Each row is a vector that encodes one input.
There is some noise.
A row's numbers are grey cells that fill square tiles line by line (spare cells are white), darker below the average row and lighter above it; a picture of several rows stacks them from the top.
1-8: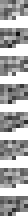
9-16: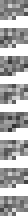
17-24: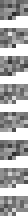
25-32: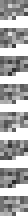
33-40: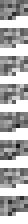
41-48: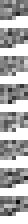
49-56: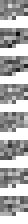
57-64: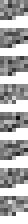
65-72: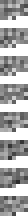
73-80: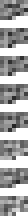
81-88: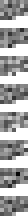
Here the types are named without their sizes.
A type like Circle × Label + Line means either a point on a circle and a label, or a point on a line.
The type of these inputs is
Bool × Tree.
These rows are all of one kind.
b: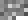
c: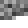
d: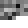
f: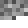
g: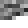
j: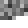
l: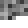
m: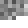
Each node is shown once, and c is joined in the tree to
b and j.
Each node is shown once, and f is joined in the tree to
b, d and l.
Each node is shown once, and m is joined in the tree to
g.
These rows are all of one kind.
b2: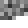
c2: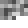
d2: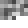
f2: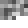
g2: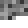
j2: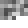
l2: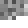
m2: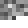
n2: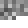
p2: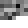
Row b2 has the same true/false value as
g2 and p2.
